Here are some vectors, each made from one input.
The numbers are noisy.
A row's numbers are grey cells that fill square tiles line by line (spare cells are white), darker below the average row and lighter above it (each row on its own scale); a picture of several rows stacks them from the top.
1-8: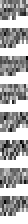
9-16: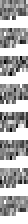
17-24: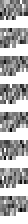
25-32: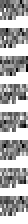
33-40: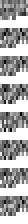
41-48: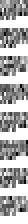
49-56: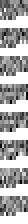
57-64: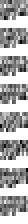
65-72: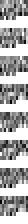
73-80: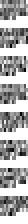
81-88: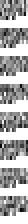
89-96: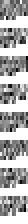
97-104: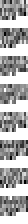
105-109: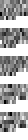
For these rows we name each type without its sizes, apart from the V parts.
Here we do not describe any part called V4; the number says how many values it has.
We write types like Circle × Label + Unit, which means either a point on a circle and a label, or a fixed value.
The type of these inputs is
Bool × (Tree + V4).
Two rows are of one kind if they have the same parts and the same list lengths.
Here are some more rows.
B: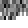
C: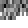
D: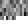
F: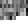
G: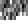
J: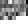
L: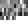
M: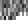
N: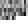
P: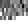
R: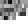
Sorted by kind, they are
B, C, G, M, N, P, R
D, F, J, L

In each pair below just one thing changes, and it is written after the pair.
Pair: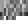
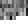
the true/false value
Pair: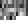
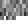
the true/false value
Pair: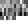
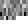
the value of V4
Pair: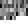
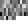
the true/false value
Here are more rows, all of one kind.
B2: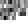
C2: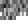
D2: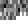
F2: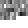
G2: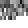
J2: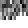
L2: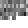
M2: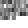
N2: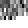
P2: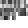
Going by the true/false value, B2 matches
F2, L2, M2 and P2.
